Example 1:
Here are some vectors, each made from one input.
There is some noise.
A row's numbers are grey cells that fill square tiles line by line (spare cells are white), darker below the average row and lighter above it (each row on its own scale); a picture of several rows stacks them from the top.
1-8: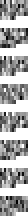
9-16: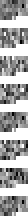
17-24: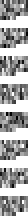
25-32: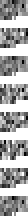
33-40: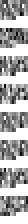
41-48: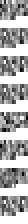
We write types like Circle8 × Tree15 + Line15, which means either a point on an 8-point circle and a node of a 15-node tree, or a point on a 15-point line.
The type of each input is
Label5.
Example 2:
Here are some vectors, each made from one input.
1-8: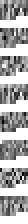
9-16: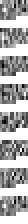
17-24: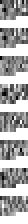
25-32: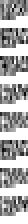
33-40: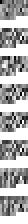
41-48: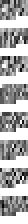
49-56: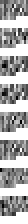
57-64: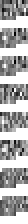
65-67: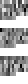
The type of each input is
Bool × Bool × Bool × Bool.
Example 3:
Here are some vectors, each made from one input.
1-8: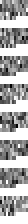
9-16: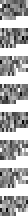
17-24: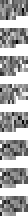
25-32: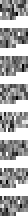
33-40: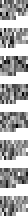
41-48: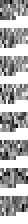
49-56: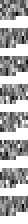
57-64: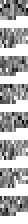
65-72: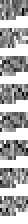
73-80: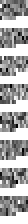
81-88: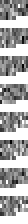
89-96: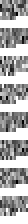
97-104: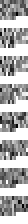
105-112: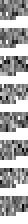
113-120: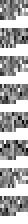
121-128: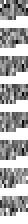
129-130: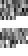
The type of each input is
Circle18.
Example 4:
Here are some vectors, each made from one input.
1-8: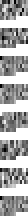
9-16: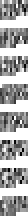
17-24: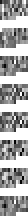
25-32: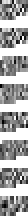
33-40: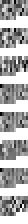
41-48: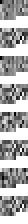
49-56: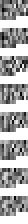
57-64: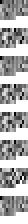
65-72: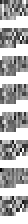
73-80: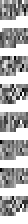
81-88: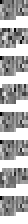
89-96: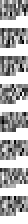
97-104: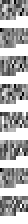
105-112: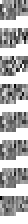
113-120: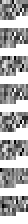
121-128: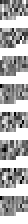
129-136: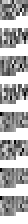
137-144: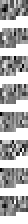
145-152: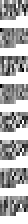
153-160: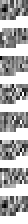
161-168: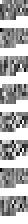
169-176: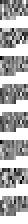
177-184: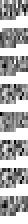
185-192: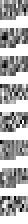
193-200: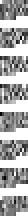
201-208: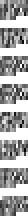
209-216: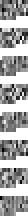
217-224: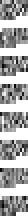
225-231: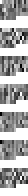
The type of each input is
Bool × Bool × Bool × Bool.
